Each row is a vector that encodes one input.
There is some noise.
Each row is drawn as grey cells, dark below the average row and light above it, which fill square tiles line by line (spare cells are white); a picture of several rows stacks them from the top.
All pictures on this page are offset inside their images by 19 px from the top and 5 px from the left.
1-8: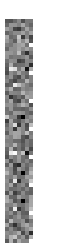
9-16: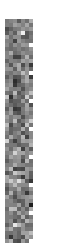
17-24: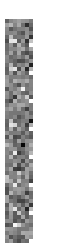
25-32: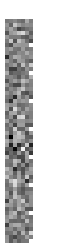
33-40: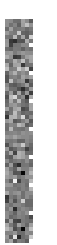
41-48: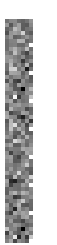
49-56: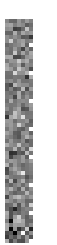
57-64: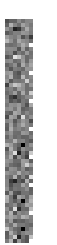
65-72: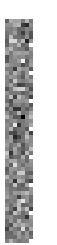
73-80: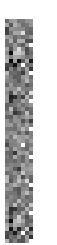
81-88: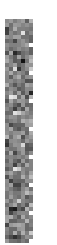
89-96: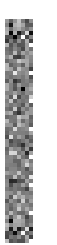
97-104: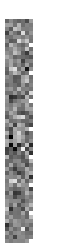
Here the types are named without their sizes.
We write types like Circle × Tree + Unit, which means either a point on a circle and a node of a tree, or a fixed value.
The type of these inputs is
List(Line).
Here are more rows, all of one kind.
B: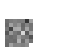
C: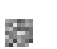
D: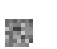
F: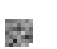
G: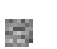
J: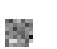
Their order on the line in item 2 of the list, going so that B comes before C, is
D, B, F, J, G, C.
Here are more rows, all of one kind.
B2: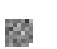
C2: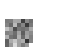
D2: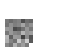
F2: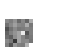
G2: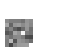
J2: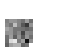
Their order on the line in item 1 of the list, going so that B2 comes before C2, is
B2, F2, G2, D2, C2, J2.
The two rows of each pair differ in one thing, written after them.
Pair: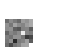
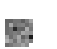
the place on the line in item 1 of the list
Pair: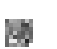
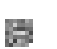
the place on the line in item 1 of the list
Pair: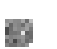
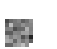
the place on the line in item 1 of the list
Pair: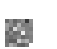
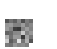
the place on the line in item 1 of the list
